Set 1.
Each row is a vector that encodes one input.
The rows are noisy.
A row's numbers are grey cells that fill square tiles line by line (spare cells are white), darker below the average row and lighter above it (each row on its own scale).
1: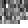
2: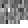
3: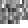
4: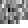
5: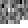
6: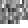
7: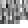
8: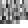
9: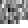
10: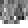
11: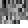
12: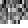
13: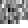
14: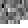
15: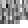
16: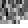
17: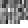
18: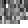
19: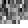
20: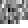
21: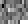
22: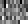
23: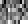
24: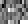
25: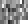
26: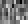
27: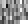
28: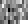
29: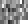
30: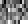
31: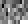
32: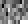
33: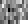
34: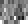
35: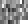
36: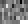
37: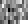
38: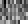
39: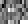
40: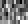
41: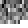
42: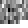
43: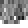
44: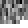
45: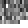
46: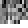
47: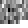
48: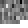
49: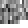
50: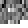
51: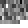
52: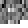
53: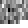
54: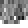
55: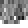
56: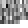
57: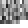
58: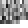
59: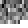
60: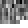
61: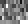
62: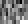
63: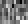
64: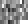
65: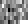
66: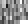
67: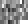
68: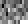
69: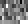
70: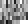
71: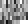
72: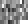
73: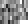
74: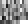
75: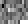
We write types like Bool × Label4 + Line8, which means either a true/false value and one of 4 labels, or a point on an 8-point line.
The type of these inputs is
List2(Line6).
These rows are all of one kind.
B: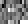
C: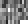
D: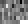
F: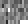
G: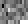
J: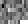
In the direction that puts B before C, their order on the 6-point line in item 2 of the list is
D, F, G, J, B, C.
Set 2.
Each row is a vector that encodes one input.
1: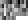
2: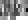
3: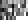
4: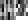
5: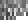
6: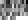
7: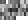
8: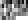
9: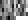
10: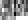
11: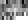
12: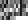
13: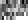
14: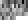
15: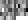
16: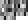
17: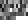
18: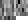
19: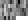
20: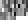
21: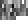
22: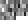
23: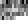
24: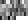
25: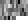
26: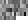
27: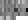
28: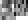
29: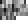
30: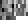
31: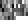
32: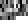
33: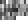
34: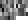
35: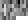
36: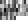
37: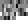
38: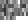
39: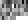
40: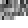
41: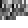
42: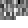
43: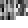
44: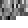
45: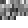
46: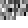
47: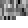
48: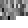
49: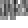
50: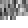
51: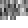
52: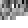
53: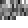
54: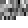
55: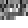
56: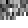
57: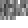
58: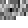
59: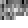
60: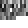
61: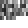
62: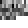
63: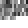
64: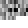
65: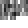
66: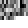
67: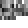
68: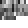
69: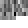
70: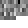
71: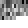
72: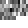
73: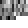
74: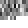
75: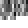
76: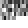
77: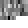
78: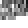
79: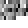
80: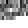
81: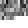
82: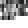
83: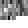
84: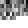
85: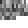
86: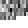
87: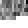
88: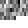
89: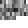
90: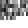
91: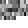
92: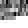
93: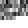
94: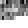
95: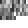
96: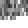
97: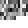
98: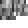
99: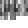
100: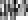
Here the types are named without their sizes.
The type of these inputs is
(Bool × Bool × Bool + Unit) × Line.
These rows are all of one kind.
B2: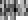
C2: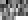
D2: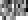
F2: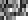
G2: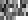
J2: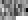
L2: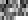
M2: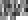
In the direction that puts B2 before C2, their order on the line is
L2, G2, F2, J2, B2, C2, M2, D2.
